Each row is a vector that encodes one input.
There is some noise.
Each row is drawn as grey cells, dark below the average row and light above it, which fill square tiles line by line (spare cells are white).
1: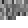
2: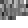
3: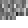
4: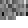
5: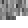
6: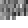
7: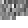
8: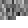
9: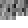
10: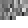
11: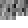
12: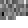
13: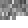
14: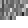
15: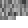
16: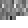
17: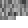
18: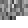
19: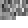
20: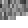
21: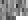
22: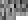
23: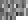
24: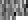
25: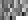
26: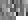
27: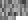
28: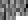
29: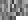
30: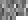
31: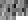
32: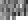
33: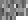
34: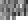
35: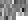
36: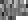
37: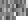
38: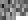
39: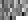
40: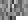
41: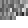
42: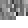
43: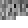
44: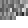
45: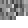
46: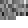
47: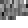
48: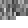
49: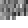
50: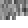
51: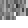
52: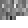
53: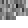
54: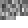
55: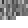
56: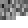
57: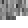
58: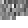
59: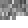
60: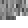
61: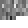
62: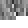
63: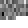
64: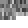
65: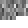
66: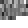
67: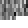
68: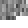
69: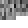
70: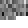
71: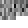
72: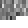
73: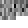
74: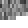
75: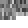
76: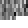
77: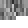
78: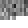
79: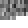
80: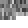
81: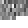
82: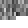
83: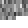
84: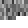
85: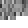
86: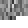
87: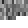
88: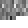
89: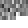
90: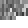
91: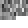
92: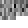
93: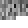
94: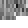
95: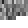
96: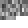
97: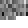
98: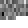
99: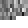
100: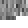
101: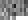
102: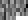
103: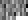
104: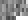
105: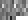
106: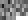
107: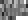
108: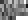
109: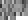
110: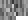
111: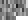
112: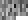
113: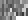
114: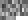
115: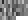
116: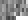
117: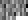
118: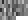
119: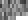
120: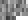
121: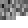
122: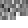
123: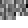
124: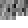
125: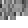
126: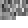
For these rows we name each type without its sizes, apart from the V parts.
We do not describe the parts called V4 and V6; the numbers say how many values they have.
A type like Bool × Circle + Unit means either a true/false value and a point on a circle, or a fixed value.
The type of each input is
(Bool × Circle + V4) × V6.
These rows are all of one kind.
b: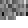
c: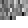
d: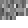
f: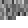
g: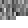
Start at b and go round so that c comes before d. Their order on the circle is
b, g, c, d, f.
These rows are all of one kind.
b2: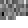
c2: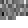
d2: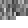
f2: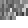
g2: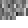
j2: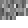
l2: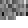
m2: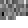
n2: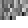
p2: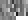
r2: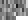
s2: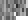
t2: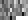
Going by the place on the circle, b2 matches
m2 and n2.
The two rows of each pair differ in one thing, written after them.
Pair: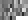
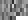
the value of V6
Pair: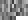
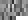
the place on the circle
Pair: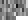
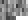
the true/false value
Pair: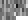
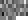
the value of V6
